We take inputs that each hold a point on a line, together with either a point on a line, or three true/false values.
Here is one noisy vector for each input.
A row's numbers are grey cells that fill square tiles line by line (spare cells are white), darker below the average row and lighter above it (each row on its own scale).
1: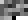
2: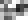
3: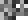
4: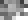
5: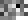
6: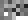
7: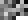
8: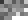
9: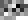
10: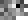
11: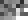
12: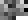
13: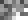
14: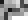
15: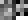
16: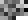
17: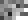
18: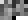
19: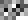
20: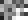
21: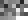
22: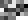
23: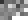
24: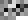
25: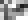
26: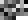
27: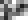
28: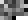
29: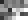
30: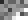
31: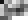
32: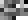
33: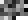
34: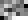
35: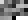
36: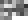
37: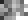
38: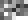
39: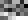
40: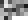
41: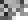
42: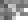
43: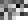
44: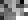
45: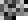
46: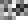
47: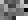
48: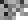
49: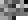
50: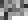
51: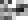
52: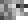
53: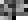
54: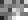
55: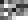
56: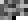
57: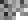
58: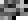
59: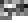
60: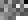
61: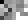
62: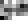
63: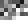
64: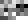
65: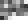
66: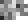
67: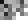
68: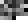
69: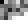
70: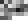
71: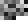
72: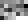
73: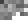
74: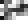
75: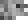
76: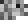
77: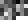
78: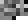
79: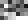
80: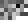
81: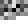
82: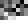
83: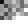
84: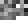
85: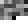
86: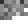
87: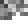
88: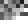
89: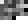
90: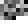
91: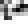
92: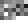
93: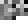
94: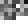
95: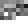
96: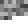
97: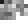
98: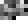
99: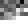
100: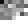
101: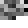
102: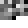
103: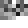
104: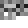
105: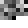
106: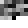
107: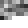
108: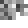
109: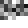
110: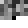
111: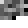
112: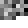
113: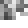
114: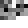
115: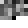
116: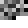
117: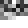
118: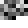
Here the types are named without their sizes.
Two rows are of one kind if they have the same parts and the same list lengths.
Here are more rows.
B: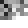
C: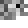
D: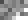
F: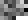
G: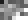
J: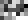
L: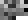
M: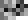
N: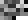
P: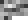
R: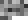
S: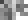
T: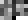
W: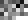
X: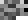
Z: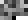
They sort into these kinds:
B, C, D, G, J, M, P, R, S, W
F, L, N, T, X, Z

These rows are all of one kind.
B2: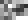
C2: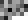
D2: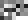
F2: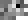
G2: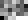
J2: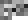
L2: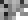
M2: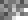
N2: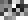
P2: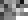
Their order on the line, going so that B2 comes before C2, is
N2, P2, F2, D2, G2, J2, B2, M2, C2, L2.
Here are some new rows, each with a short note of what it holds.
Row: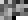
a point on each of two lines
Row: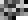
a point on each of two lines
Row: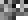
a point on each of two lines
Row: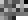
a point on each of two lines
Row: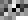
a point on a line and three true/false values
